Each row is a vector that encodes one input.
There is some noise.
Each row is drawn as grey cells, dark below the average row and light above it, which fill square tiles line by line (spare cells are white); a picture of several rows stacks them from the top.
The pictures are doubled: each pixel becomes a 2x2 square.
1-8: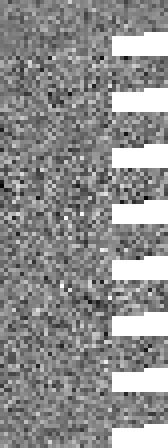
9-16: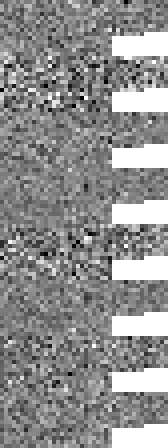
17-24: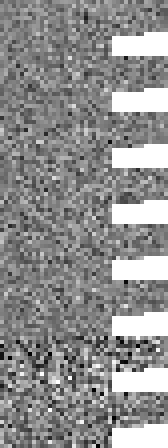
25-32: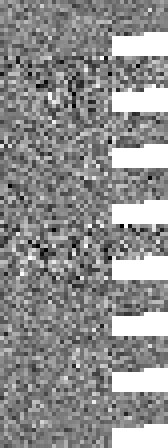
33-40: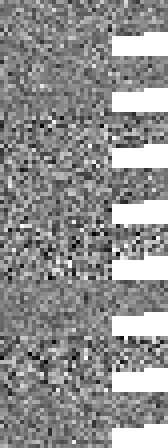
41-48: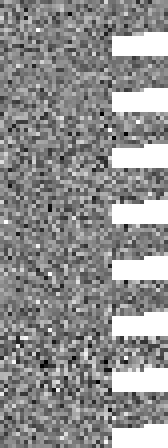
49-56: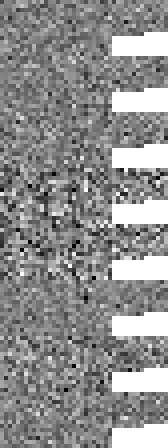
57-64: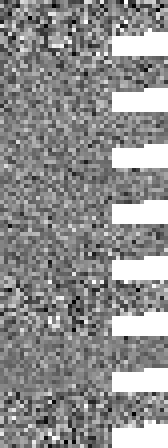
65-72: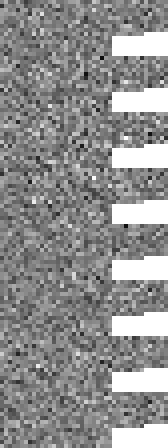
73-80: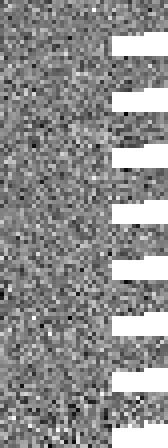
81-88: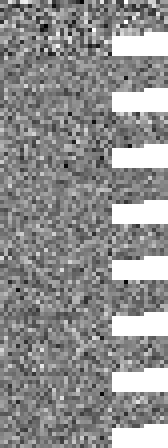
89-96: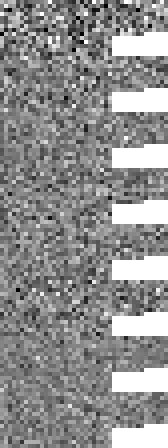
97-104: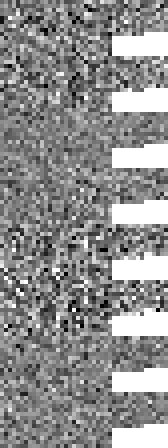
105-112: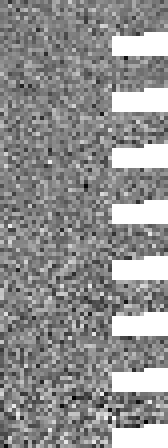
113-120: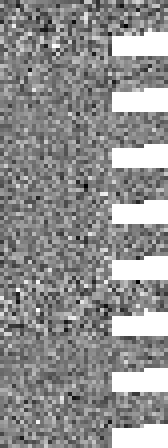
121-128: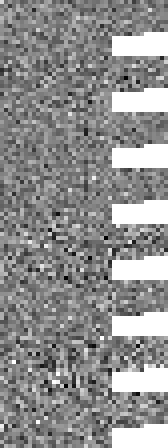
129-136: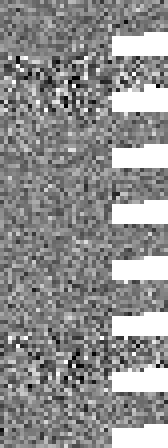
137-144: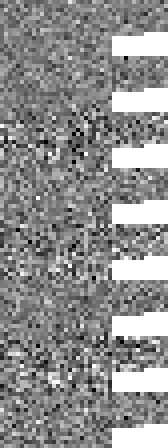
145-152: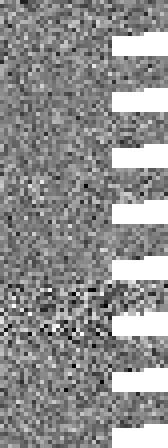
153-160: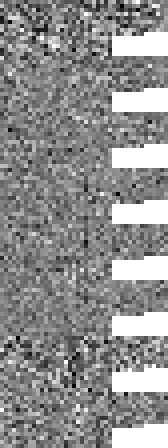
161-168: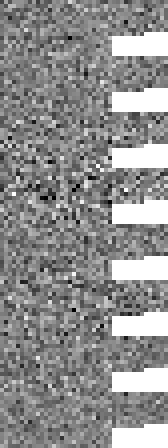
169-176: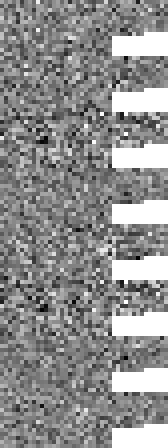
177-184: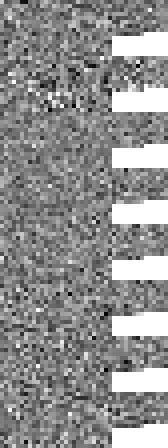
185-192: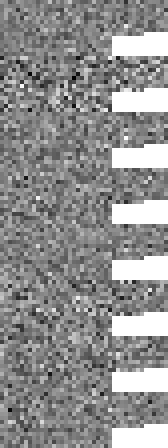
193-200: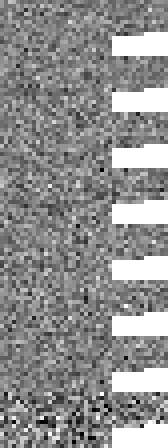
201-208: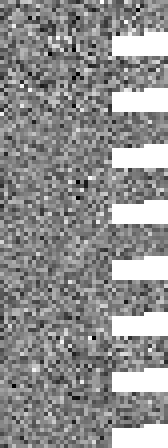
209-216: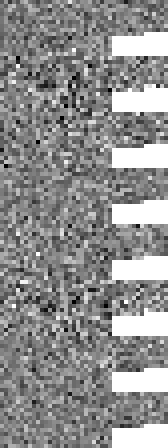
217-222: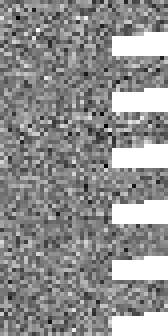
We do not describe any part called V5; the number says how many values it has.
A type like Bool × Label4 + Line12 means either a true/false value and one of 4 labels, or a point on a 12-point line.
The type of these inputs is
(Bool × (Tree10 + Unit) + Tree12) × V5 + Line9.
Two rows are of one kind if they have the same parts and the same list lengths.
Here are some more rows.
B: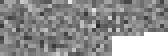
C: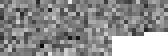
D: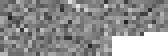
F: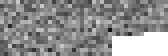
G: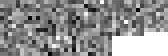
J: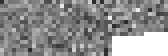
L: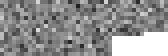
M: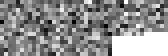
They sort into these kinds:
B, J
C, D
F, L
G, M

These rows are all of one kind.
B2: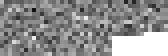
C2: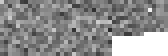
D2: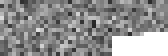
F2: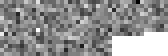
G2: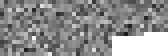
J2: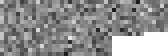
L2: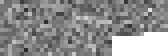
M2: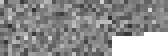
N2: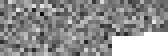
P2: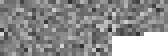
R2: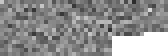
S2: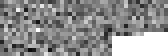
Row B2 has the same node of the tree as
F2, J2, N2 and R2.
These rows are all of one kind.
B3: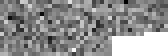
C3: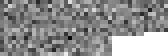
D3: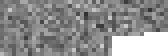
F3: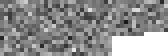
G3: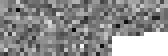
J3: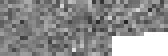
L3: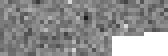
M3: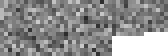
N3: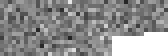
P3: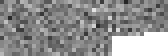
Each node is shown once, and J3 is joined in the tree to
P3.
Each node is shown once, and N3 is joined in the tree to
B3.
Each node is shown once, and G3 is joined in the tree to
M3.
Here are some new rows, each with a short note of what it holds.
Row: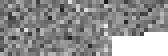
a true/false value and a value of V5
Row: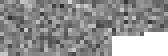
a true/false value and a value of V5
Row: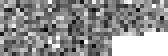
a point on a 9-point line
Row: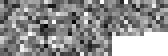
a point on a 9-point line
